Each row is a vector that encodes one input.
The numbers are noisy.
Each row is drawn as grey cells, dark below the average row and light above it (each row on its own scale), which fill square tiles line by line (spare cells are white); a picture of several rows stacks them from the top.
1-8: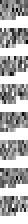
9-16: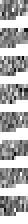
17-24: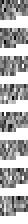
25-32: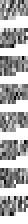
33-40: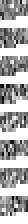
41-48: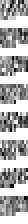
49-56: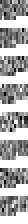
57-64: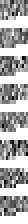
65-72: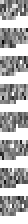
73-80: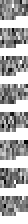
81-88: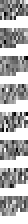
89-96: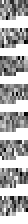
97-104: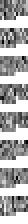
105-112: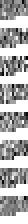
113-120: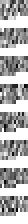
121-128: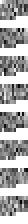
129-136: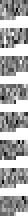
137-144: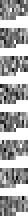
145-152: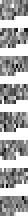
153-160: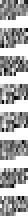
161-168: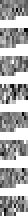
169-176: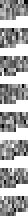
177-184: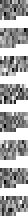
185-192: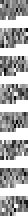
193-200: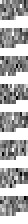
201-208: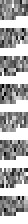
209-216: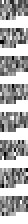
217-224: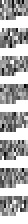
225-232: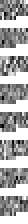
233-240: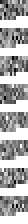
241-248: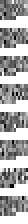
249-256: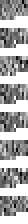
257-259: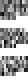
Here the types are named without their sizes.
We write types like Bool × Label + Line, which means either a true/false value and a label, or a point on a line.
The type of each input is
Label × List(Line).
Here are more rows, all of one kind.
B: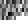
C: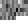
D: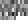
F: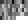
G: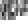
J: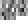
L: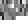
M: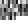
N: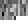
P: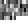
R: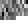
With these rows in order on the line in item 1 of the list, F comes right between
B and D.
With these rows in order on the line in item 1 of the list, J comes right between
B and C.
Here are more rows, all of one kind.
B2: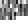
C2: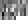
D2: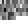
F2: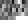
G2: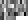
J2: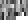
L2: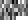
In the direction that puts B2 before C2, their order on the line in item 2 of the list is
L2, F2, D2, B2, G2, C2, J2.
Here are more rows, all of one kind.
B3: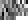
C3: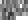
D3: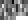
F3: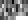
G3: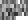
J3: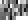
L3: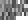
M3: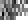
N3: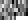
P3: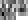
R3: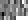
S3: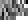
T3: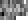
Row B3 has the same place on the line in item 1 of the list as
D3, F3, N3 and S3.
